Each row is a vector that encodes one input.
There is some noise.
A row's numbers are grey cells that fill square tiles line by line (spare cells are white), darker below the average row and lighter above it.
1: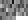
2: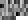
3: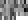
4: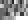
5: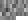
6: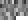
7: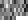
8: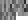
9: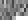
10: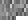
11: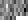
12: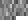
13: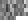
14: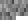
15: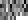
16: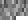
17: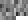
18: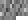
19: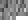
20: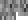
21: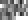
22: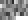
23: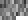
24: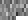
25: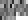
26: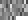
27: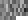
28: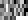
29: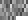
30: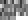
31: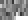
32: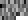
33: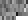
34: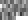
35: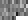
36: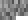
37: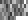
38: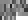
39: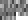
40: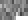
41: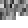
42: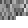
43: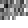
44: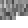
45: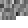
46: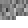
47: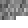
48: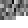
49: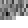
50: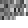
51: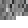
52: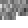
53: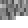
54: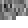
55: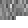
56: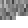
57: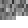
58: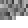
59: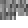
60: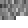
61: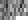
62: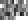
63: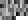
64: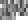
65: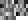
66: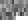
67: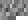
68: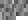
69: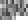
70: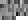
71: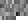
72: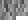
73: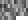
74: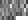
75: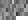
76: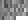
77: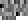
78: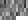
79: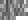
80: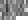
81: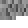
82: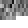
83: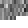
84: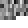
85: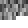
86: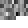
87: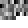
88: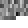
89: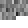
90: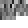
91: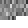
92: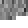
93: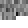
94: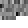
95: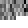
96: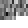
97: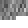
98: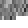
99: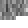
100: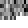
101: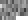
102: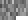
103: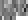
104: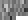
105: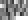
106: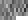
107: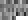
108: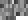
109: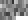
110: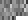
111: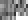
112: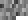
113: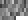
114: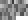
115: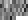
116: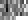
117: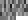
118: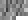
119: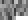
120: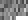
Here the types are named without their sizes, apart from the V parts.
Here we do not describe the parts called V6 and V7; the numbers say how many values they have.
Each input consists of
a true/false value, together with either a point on a line, or a value of V6 and a value of V7.
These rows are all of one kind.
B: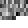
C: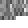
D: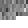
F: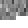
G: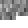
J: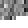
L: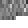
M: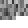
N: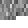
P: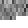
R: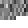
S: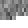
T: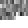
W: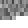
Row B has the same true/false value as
C, D, L and N.
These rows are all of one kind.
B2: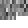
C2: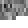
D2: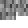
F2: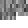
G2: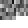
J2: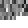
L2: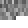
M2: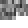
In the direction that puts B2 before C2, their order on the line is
G2, J2, M2, B2, D2, L2, F2, C2.
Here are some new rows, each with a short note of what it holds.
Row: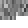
a true/false value, a value of V6 and a value of V7
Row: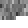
a true/false value, a value of V6 and a value of V7
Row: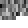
a point on a line and a true/false value
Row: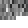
a point on a line and a true/false value
